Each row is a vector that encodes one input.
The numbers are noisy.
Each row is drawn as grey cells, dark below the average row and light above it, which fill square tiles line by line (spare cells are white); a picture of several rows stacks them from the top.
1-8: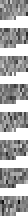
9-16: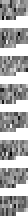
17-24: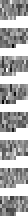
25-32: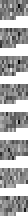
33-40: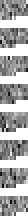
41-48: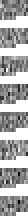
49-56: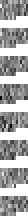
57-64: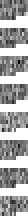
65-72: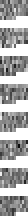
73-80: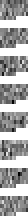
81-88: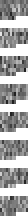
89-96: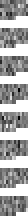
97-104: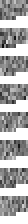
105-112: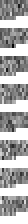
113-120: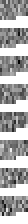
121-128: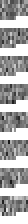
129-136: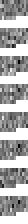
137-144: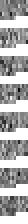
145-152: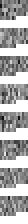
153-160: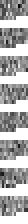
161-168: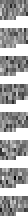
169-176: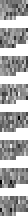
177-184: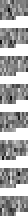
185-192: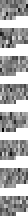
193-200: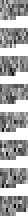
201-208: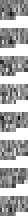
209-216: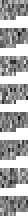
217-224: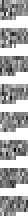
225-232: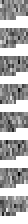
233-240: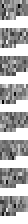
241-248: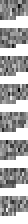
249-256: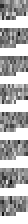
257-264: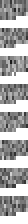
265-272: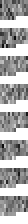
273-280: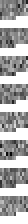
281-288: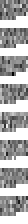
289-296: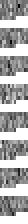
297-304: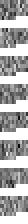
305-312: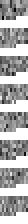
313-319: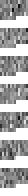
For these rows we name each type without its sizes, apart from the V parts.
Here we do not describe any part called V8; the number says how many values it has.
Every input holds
a label and a value of V8, together with either a fixed value, or four true/false values.
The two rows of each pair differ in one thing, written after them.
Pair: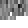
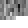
the value of V8
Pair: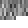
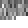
one of the four true/false values
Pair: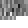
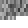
the label
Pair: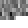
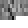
the value of V8
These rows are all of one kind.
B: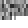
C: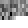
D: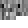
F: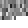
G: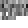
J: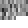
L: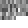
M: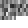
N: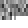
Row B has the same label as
G, M and N.
